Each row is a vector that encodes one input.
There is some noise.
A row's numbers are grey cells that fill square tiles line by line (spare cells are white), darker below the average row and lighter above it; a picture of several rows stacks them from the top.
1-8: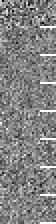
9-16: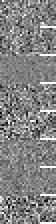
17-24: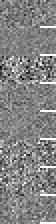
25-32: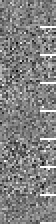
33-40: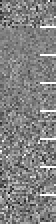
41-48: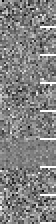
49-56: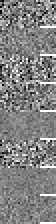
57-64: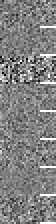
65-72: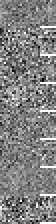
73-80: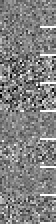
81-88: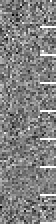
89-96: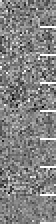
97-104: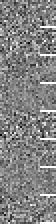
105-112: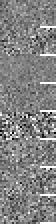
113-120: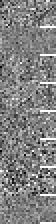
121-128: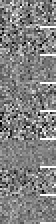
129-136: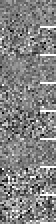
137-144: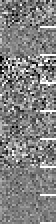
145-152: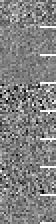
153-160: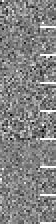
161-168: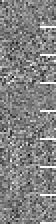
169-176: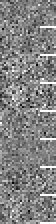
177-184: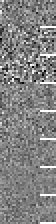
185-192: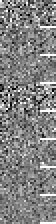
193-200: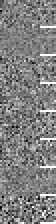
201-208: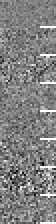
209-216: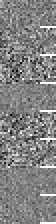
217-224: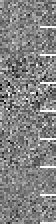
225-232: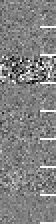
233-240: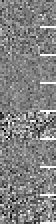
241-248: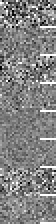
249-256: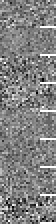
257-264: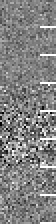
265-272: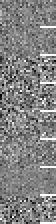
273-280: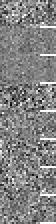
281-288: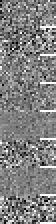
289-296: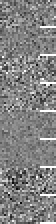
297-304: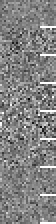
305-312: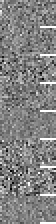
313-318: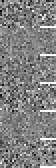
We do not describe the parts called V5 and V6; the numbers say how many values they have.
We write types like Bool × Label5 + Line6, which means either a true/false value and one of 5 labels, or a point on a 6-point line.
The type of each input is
(Bool × Bool × Bool × V5 × V6 × V6 + Unit) × Tree11 + Tree9.
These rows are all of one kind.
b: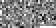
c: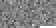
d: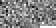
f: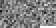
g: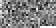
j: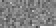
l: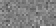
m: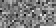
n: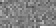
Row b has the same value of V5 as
c, g and m.
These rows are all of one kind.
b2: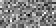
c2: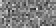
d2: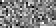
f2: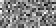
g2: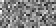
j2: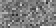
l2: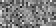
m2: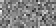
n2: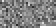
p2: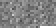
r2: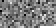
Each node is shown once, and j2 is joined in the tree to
l2 and p2.
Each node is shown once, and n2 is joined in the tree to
c2 and g2.
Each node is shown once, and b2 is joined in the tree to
d2 and f2.
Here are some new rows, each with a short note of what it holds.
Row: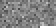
a node of an 11-node tree
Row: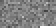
a node of an 11-node tree
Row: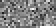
a node of a 9-node tree
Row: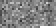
a node of an 11-node tree
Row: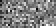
a node of a 9-node tree
